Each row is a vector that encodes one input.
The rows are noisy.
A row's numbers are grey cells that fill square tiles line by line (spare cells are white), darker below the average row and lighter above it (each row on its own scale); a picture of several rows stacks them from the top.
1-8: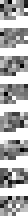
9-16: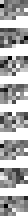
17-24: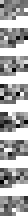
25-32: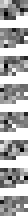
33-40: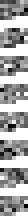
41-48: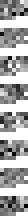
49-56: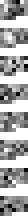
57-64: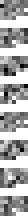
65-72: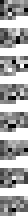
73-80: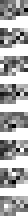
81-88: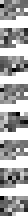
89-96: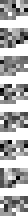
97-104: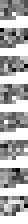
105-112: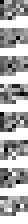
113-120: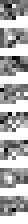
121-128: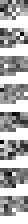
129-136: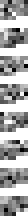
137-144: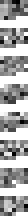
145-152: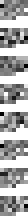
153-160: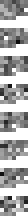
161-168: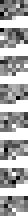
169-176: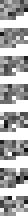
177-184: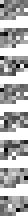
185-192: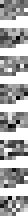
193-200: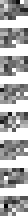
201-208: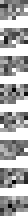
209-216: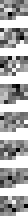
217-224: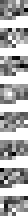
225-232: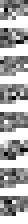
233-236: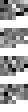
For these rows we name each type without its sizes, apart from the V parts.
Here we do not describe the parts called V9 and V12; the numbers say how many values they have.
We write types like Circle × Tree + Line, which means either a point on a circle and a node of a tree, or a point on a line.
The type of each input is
Bool × Bool × Bool + Line × Line + Unit + V9 × V12.
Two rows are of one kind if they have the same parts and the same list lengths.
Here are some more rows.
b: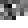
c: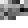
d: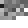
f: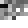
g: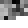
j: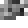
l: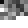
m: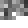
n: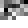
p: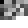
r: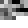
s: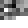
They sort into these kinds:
b
c, g, j, l, r
d, f, m, n
p, s

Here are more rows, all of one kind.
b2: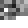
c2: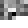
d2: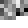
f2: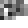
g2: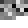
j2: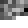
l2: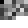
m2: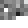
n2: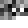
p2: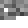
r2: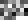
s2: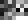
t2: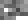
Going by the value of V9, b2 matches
f2, m2, p2 and t2.
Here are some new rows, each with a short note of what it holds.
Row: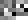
a value of V9 and a value of V12
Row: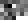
a fixed value
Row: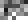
three true/false values
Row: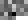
a value of V9 and a value of V12
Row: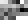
a point on each of two lines
